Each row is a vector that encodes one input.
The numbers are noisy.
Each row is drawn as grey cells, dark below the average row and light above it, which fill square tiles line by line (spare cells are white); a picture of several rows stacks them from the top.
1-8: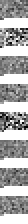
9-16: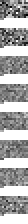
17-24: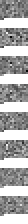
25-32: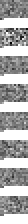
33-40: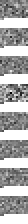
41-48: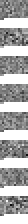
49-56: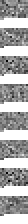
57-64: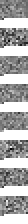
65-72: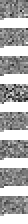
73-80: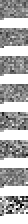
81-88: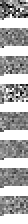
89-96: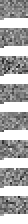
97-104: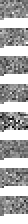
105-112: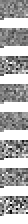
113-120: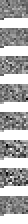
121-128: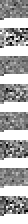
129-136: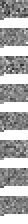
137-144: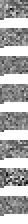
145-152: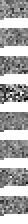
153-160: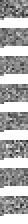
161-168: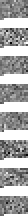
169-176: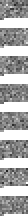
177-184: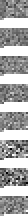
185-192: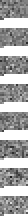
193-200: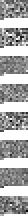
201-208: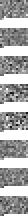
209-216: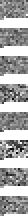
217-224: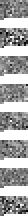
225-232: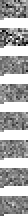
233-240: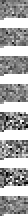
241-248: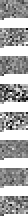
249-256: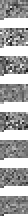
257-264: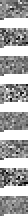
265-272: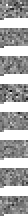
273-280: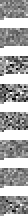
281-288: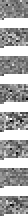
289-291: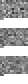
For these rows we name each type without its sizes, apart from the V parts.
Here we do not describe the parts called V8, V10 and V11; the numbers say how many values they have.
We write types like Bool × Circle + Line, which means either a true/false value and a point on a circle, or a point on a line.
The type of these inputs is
Bool × V8 + List(Line) + V10 × V11.
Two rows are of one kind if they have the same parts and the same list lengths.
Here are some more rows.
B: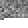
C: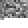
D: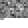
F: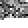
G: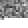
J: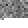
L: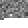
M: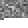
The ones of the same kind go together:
B, L, M
C, G
D
F
J

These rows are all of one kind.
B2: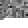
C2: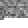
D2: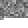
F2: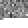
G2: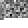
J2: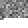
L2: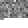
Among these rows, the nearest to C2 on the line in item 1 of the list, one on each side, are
D2 and J2.
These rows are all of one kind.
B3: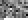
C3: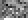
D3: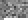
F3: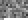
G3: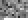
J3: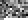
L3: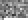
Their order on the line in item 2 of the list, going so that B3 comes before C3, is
L3, D3, J3, G3, B3, F3, C3.
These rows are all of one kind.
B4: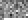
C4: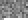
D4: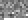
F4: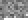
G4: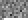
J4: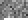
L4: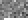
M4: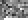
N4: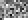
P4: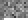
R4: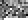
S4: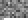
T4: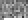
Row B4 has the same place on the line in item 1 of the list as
D4 and P4.
